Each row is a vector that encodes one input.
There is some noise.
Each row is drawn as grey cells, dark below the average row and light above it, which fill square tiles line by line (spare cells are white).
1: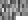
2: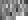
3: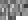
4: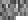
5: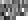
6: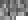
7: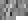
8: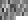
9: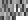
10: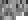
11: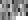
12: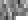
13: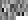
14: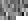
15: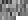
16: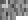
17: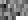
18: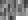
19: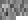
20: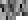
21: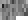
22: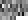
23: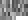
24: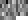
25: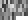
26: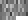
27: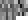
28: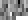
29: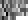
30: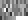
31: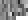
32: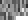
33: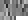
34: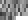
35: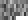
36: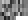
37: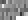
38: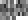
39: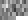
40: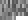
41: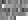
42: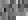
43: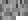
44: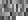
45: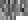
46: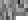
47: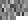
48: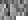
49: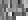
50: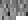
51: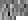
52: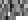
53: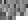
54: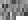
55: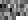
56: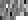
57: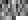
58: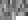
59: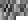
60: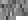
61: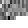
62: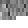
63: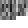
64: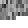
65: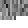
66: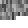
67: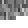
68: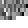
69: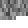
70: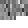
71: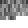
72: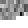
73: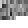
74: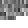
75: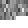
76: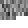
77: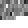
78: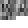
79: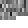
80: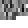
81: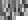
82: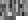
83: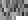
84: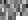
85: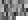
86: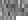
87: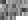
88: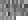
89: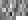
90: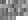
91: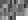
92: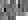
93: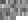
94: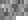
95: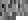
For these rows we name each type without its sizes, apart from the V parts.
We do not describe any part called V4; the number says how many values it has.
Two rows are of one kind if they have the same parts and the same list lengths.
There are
2 kinds of row.
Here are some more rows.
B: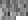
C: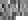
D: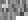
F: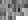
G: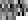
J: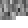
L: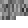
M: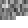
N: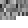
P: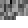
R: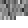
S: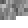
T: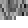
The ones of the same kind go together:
B, D, F, J, M, N, R, S, T
C, G, L, P

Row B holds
a node of a tree and a value of V4.
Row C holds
a label and a value of V4.
